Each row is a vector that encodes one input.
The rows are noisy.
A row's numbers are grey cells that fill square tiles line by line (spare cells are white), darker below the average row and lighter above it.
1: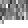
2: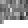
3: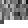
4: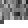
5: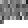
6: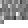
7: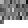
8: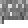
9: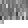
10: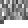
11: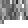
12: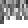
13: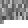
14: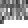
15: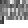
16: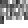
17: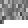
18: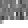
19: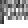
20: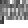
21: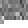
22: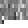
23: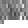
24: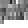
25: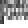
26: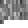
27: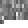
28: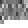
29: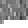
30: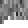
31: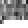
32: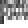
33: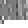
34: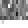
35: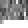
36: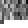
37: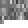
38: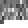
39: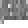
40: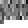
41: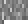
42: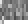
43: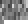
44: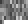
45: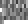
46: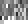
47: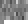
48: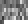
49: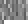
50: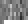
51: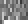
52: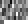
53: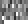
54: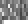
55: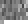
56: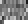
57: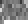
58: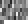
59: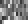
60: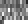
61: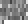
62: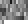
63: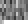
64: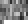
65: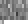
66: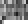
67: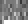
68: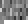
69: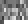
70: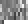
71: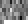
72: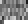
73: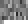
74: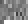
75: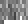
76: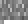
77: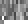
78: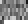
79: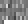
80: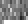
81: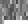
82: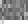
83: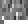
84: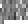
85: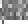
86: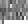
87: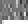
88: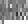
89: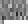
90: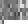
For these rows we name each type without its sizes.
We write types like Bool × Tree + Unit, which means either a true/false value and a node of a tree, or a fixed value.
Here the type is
Bool × Bool × Bool × Bool × Circle + Line.
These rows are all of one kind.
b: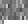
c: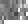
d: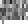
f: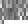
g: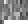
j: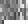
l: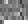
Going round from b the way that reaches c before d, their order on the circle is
b, j, c, d, f, l, g.
